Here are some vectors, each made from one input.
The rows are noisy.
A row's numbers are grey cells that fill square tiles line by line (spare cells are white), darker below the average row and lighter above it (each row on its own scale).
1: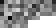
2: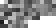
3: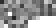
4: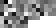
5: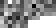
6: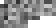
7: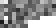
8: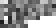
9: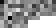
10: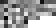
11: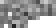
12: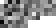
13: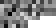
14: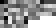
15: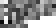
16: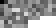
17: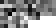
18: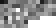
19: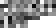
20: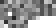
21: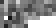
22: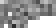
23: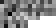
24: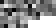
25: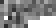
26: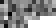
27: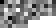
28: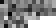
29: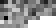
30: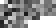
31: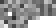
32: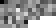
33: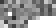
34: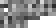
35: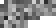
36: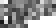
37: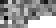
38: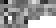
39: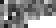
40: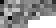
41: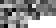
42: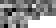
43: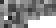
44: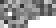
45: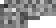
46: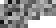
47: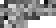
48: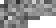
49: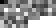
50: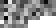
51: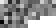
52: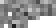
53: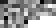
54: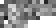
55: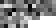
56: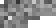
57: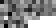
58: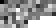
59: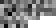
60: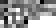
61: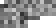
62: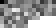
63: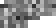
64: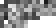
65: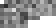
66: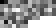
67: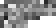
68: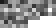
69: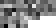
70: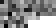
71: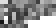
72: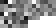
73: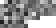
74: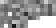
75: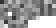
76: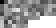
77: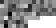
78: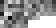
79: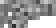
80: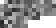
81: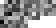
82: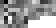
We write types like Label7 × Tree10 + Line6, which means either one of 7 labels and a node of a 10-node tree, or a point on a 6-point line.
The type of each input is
Bool × List2(Line4).
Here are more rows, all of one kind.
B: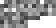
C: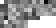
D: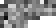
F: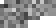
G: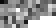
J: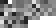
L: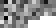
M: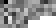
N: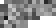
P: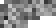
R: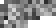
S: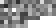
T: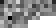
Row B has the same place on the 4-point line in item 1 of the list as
F, J and S.
